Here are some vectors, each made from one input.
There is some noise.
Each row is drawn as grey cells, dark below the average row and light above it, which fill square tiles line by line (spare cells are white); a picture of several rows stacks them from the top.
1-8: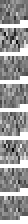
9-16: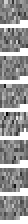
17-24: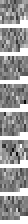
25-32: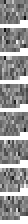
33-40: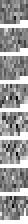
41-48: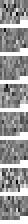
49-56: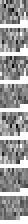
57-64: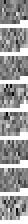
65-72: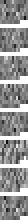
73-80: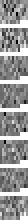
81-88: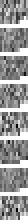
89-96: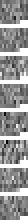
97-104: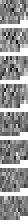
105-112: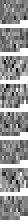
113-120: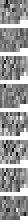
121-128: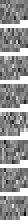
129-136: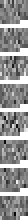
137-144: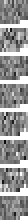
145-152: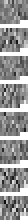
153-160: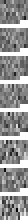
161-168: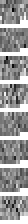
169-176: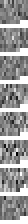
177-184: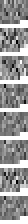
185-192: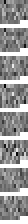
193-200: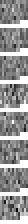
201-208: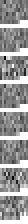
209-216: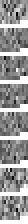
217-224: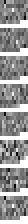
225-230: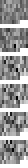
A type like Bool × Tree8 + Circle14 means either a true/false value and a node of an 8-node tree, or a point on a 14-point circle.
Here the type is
(Circle16 + Unit) × Tree9 + Tree17.
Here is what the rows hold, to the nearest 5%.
About 65% of them hold a node of a 9-node tree, together with either a point on a 16-point circle, or a fixed value. The rest hold a node of a 17-node tree.
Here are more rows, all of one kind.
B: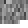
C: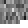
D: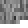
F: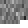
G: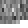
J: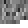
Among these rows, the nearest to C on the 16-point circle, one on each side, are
F and J.
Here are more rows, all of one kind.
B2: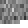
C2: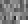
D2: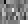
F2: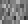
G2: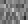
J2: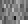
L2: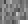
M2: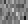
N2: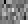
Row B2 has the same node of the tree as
D2 and L2.
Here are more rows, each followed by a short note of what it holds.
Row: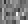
a point on a 16-point circle and a node of a 9-node tree
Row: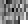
a node of a 17-node tree
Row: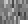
a node of a 9-node tree
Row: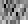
a node of a 17-node tree
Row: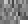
a node of a 9-node tree
